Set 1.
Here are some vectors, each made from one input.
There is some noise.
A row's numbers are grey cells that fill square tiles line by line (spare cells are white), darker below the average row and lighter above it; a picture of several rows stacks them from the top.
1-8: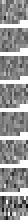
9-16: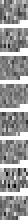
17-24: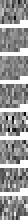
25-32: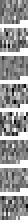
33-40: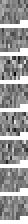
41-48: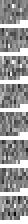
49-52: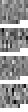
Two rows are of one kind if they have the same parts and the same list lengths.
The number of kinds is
2.
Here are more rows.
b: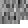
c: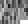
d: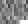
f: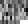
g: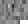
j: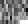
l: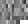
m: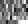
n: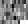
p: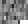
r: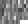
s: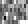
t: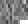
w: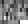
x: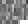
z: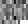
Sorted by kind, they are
b, c, d, f, g, j, l, m, n, p, r, s, t, w, x
z

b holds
a node of a 7-node tree and a true/false value.
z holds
a true/false value.
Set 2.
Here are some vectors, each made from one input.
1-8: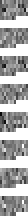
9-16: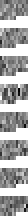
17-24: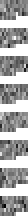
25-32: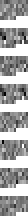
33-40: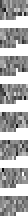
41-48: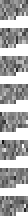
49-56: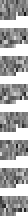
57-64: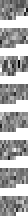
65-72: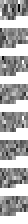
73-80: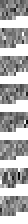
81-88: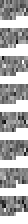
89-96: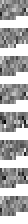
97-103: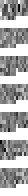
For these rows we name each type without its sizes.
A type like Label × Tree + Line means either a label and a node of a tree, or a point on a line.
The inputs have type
List(Line).
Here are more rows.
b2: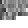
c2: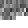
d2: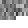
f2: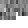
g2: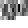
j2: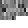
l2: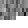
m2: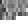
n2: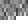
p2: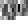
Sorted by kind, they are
b2, d2, f2, j2, m2, n2
c2, l2
g2, p2

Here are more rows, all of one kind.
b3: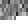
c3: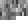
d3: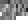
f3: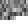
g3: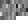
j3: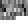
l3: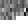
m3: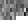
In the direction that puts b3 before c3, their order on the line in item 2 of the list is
l3, b3, d3, f3, g3, j3, m3, c3.
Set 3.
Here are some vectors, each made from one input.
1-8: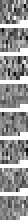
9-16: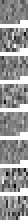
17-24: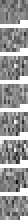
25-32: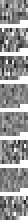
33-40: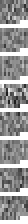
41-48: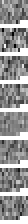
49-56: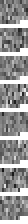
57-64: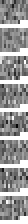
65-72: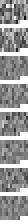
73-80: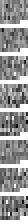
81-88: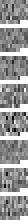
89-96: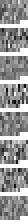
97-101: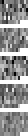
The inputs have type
Bool × Bool × Bool + Tree10.
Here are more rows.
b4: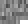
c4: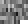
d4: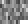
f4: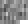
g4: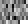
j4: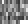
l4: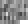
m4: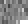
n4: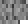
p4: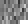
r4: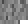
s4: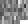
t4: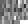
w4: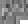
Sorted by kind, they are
b4, f4, g4, l4, m4, n4, r4, s4, t4, w4
c4, d4, j4, p4

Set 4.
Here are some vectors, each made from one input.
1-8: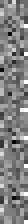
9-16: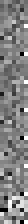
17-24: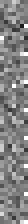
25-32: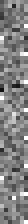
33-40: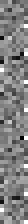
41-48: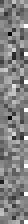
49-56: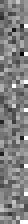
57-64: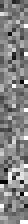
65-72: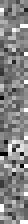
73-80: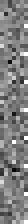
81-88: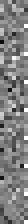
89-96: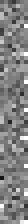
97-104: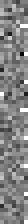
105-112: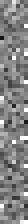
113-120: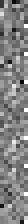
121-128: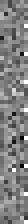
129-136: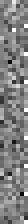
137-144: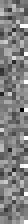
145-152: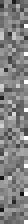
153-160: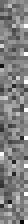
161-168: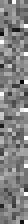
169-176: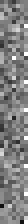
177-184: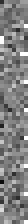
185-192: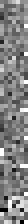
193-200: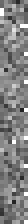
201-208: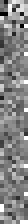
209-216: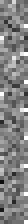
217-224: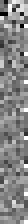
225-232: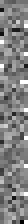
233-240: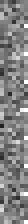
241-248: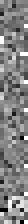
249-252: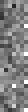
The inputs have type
Label6 × Line3 × Line3 + Unit.
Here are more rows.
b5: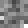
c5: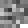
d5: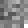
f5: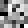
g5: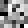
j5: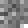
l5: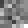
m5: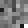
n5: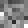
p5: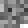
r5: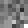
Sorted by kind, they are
b5, c5, d5, j5, l5, m5, n5, p5, r5
f5, g5

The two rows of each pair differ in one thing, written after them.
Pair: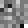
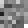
the label
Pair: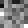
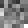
the place on one of the two 3-point lines
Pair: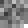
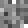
the label
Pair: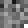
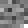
the label
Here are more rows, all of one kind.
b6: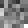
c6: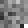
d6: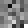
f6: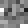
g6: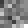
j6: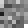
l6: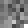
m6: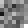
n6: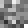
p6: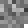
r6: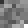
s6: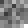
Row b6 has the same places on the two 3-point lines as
f6 and s6.
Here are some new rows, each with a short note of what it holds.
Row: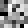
a fixed value
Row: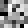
a fixed value
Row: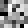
a fixed value
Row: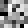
a fixed value
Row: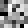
a fixed value
